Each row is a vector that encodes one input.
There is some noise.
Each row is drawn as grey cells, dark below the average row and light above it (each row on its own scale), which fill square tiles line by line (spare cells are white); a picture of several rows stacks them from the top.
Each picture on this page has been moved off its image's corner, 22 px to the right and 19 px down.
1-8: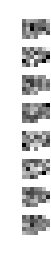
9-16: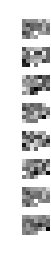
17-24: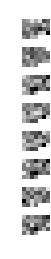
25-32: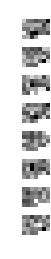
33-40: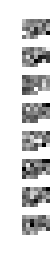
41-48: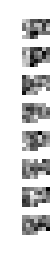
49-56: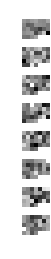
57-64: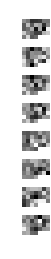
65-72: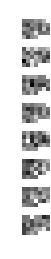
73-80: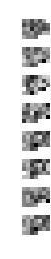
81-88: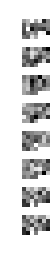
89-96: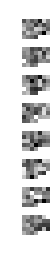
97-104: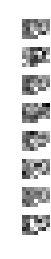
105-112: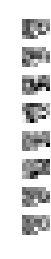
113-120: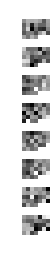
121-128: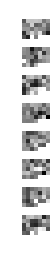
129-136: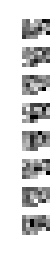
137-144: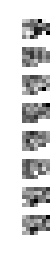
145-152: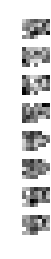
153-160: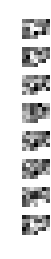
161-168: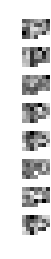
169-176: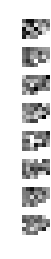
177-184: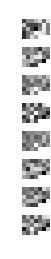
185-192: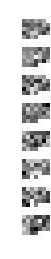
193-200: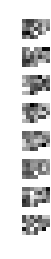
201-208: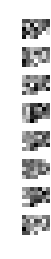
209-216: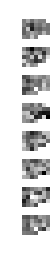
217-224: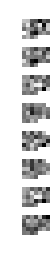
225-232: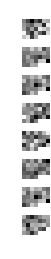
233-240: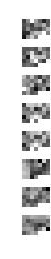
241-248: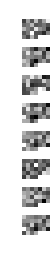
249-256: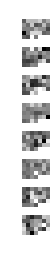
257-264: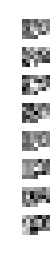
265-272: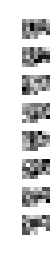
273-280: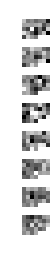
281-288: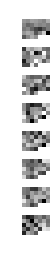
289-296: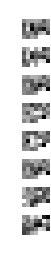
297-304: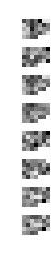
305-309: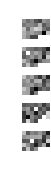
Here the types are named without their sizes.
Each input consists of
a point on a circle and a point on a line.
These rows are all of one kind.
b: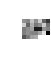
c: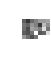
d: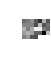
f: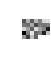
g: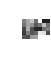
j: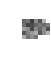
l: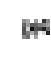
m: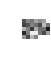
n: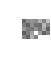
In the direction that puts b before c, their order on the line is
b, g, l, j, c, n, m, d, f.
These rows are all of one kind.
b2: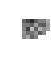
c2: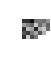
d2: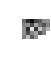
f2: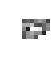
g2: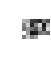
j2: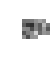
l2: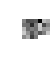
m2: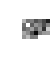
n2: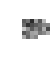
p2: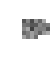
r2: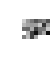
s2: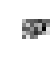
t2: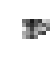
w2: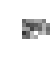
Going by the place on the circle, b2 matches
d2, f2, m2 and s2.
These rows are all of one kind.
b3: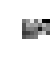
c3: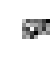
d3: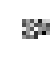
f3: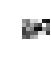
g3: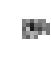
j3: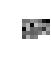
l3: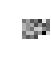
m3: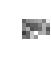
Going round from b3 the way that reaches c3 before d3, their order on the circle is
b3, j3, c3, l3, d3, g3, m3, f3.
